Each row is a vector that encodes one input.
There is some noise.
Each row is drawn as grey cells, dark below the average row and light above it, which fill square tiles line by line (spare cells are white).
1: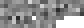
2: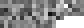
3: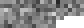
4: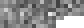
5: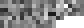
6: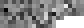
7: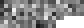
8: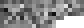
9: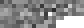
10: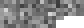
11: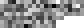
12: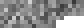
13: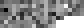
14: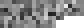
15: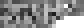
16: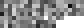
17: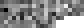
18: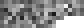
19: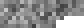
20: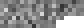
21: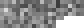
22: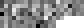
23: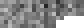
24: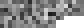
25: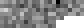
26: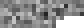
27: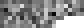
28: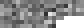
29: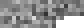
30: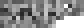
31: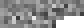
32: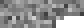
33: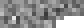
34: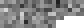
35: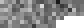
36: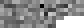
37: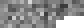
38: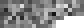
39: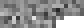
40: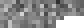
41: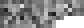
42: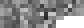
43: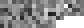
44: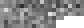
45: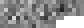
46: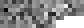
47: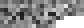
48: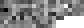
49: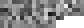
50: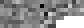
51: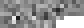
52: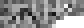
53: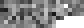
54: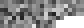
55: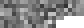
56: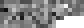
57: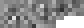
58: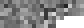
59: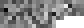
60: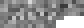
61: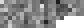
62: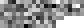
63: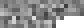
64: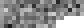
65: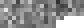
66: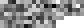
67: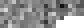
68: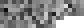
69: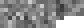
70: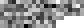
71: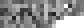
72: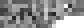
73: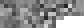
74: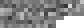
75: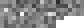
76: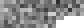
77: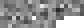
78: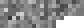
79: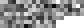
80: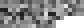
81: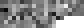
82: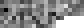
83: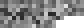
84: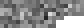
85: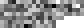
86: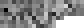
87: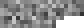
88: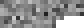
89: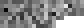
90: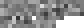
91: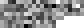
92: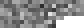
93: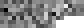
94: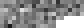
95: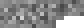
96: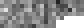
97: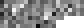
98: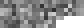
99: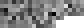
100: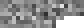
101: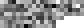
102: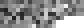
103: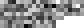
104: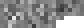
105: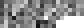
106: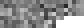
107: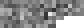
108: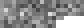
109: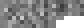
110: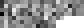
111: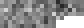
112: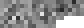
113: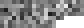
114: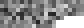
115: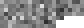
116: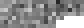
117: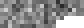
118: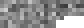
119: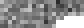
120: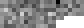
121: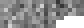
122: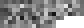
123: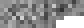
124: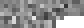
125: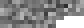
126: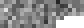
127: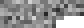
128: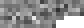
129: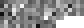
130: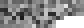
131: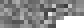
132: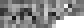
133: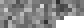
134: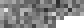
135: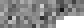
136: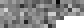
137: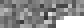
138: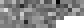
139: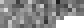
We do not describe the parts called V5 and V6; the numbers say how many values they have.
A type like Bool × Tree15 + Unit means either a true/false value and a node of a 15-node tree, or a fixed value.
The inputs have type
Bool × V6 + Tree7 × V5 + Unit.
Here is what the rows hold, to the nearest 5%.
About 5% of them hold a fixed value. About 60% of them hold a node of a 7-node tree and a value of V5. The rest hold a true/false value and a value of V6.
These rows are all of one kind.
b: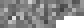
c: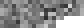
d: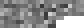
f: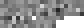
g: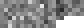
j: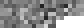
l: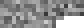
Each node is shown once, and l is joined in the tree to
d.
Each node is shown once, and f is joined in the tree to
b and g.
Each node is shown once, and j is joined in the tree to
b and c.
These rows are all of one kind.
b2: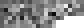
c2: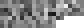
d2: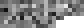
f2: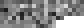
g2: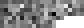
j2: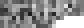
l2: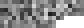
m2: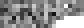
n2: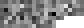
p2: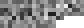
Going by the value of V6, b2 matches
g2 and n2.
